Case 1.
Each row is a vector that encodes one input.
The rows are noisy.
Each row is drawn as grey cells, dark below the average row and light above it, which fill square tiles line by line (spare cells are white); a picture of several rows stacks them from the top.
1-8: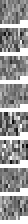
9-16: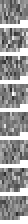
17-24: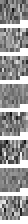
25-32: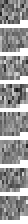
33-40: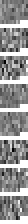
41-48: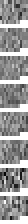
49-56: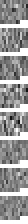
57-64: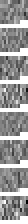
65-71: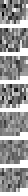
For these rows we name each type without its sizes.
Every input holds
a point on a line, together with either a fixed value, or four true/false values.
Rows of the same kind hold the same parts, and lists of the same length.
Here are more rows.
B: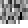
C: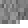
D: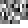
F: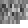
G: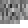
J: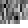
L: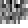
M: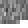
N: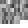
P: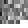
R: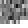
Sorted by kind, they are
B, C, F, G, J, M, N, R
D, L, P

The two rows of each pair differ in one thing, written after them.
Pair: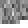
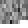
the place on the line
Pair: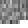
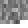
the place on the line
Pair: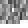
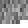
one of the four true/false values
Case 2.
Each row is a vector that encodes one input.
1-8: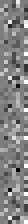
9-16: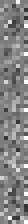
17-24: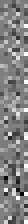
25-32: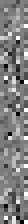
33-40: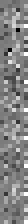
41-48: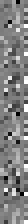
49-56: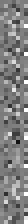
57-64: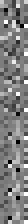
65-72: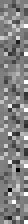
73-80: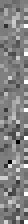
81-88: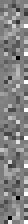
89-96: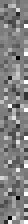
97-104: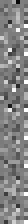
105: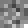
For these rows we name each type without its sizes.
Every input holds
a list of points on a line.
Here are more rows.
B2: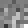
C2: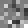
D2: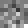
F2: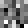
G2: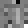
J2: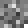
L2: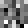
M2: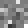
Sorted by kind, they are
B2, C2, D2, G2
F2, L2
J2, M2

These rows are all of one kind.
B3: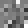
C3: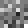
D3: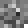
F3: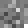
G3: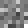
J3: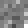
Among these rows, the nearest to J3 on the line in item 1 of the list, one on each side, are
B3 and G3.
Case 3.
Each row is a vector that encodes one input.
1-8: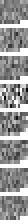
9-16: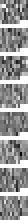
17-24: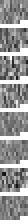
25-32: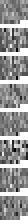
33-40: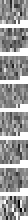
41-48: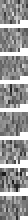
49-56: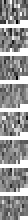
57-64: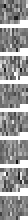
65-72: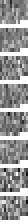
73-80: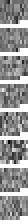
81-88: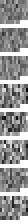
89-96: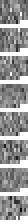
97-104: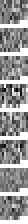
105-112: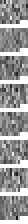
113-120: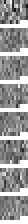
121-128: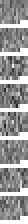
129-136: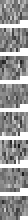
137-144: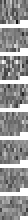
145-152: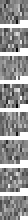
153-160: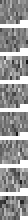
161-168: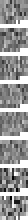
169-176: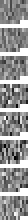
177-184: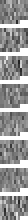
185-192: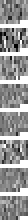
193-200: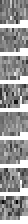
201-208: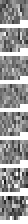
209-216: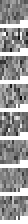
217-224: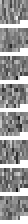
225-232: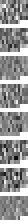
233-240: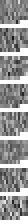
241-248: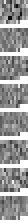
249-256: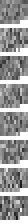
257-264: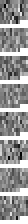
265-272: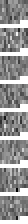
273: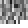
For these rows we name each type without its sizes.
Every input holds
a point on a line, together with either a fixed value, or four true/false values.
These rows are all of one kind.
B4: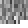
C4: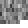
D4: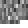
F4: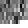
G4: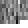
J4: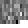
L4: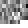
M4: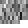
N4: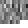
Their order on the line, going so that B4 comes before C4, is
F4, J4, D4, B4, L4, C4, N4, M4, G4.
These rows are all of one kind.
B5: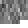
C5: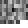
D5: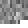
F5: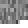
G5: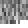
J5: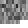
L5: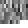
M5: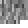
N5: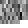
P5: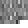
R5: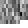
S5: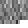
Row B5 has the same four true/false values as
F5, J5 and M5.
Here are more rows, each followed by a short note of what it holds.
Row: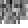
a point on a line and four true/false values
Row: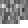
a point on a line
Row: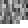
a point on a line
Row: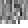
a point on a line and four true/false values
